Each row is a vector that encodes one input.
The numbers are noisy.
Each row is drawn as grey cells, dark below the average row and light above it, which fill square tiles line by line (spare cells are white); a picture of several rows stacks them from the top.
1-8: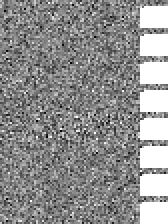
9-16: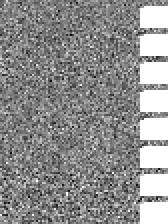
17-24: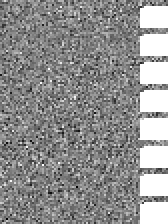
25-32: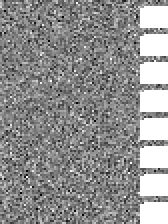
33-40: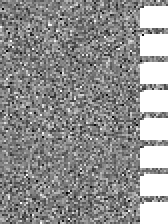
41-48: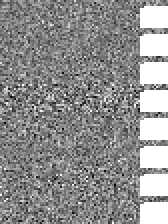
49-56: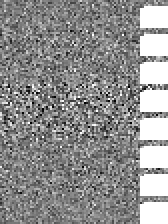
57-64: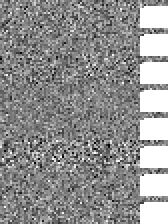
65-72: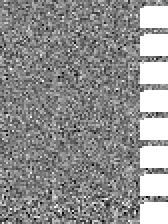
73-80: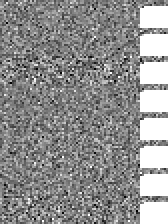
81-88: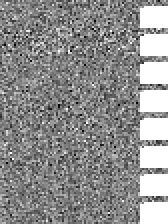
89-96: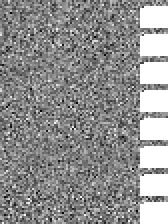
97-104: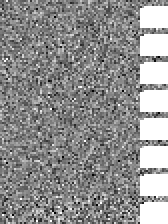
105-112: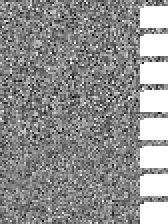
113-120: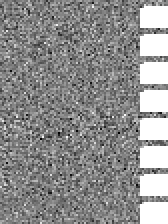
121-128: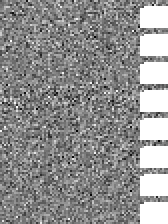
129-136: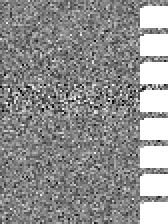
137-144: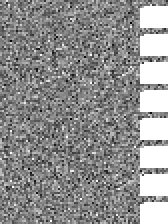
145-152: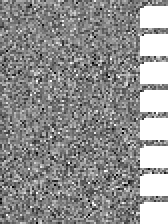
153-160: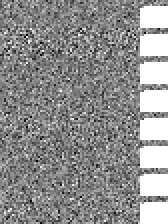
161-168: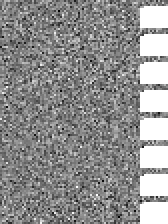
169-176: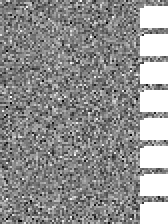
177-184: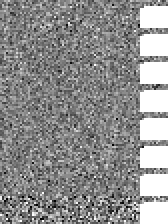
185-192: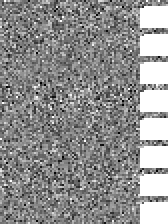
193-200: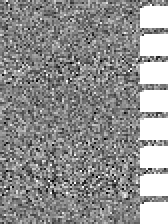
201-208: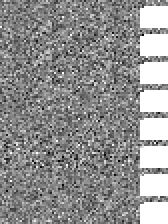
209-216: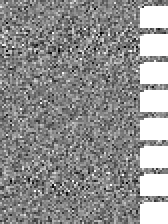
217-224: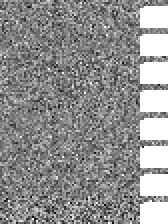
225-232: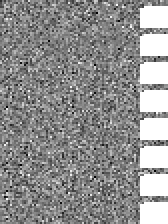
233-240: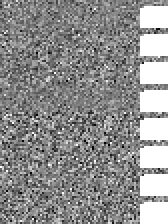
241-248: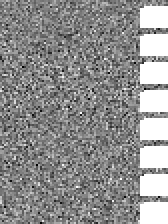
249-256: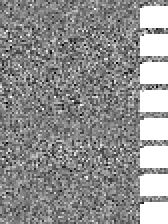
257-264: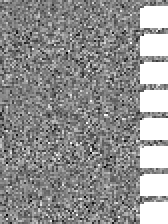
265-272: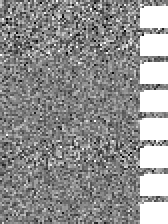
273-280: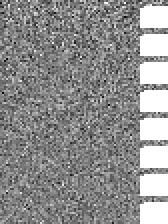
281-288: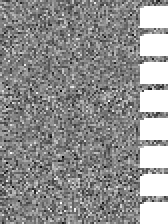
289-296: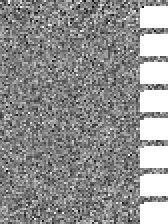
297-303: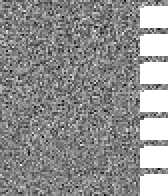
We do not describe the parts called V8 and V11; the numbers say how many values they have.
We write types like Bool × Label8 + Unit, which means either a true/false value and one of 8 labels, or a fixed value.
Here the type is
(Line6 × V11 + Line10) × (Tree9 + V8).
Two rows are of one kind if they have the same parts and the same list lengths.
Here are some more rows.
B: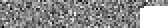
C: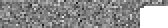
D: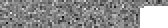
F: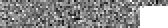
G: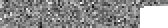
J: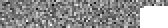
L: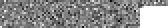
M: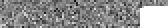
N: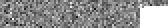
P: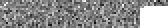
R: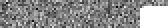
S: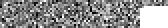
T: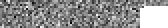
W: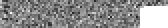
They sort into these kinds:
B, C, J
D, F, P, W
G, N
L, M, R, S, T

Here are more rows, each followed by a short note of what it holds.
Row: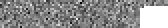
a point on a 6-point line, a node of a 9-node tree and a value of V11
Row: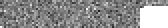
a point on a 6-point line, a node of a 9-node tree and a value of V11
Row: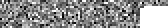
a point on a 10-point line and a value of V8
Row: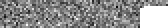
a point on a 6-point line, a node of a 9-node tree and a value of V11
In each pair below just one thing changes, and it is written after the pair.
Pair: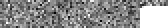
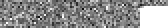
the place on the 6-point line
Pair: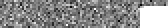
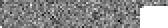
the place on the 6-point line
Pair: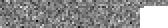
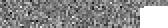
the node of the tree
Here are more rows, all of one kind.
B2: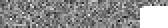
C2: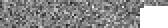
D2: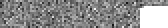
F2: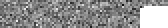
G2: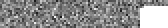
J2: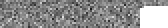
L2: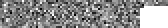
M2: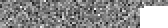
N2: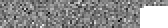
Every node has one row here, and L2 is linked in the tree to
B2, C2, G2, J2 and M2.
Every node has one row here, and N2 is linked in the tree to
B2.
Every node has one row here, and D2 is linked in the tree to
J2.
